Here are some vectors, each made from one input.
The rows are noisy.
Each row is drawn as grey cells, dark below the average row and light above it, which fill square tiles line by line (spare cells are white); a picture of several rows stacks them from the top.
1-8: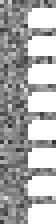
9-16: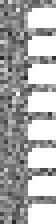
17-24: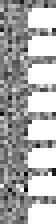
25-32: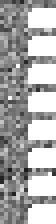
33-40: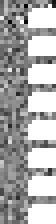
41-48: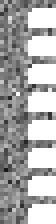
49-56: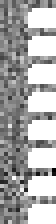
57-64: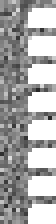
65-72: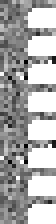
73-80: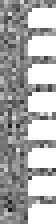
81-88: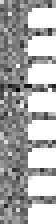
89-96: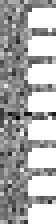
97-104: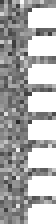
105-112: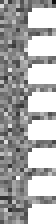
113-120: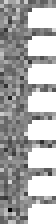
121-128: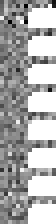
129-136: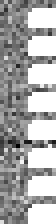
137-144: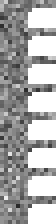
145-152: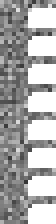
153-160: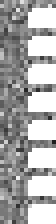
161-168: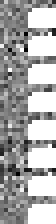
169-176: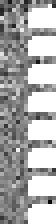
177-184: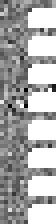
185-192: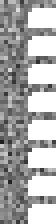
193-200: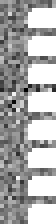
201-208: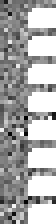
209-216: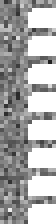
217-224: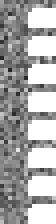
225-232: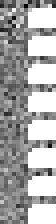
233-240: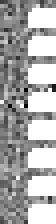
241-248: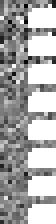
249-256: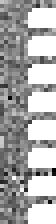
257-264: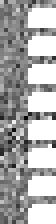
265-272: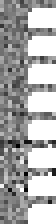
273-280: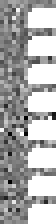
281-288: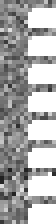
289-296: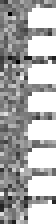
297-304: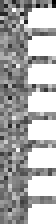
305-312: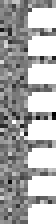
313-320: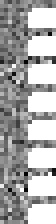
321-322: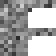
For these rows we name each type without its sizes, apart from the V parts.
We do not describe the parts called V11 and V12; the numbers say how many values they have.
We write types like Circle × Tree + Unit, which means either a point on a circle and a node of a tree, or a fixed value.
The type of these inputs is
Bool × (Line + V11) × V12 + Label.
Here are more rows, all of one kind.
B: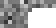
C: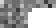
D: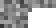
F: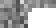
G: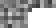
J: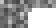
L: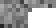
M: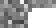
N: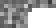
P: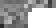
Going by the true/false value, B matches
C and G.
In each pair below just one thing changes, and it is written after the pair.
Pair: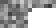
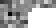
the true/false value
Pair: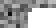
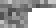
the true/false value
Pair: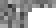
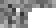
the place on the line
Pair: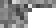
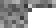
the place on the line
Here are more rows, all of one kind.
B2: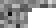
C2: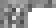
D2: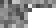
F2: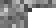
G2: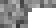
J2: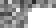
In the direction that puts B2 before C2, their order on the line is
F2, D2, B2, G2, J2, C2.
